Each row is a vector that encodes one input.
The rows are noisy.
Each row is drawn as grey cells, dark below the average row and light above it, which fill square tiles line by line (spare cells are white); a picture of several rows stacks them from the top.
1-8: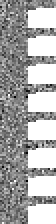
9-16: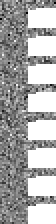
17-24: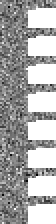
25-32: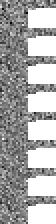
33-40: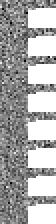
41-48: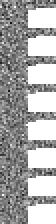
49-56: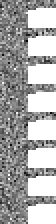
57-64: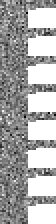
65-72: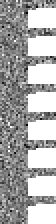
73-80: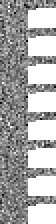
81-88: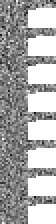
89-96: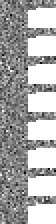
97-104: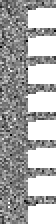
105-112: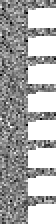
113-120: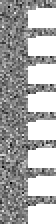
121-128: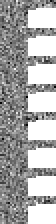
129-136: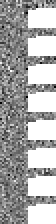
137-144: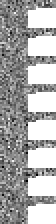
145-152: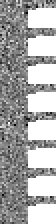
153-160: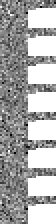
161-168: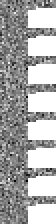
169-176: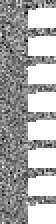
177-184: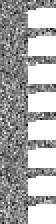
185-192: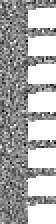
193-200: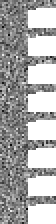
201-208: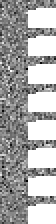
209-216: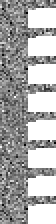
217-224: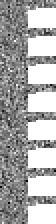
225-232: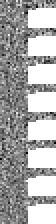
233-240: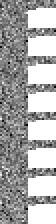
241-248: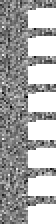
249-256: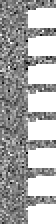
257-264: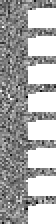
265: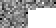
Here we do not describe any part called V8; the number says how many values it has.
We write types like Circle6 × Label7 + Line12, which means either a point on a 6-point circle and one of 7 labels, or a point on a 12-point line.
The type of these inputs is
Bool × (Line13 + V8).
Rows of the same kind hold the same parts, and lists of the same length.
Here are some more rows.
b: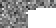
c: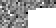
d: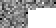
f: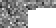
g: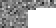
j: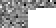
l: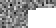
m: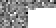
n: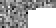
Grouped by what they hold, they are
b, f, g
c, d, j, l, m, n

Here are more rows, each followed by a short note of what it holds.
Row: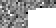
a true/false value and a value of V8
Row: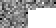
a true/false value and a value of V8
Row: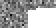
a point on a 13-point line and a true/false value
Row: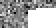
a true/false value and a value of V8
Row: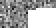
a true/false value and a value of V8
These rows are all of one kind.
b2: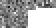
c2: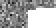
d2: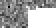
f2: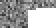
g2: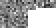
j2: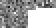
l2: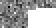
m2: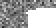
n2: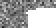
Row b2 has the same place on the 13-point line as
c2 and j2.
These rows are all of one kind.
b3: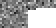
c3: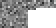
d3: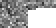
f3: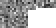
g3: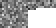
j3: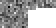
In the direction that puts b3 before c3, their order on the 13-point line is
d3, g3, b3, c3, j3, f3.
